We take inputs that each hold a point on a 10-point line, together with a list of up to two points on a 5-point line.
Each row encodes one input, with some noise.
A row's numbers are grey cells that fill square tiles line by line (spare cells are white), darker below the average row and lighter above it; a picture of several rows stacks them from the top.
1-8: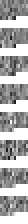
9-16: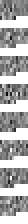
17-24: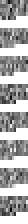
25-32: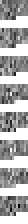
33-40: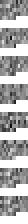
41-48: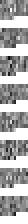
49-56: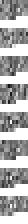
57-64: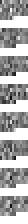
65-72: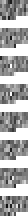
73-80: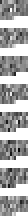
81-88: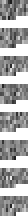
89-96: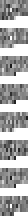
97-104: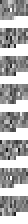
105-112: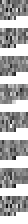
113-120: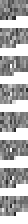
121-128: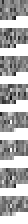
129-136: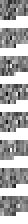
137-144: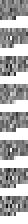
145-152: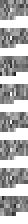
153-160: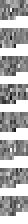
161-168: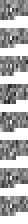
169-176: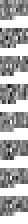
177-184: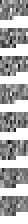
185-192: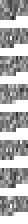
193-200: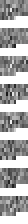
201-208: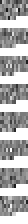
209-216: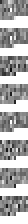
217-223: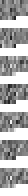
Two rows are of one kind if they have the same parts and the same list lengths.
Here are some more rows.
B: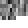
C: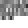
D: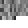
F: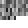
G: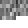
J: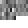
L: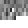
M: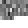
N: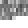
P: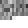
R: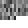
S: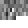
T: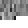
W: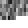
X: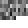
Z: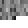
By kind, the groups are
B, F, R, W, X
C, M, N, P
D, G, J, L, S, T, Z

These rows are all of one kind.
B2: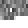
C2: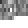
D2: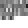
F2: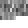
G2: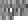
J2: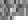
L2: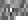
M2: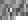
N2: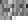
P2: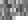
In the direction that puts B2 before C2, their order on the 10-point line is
D2, G2, B2, L2, M2, F2, P2, J2, N2, C2.
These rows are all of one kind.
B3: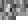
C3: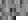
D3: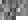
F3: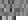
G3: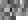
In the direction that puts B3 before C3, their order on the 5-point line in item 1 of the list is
B3, C3, D3, F3, G3.
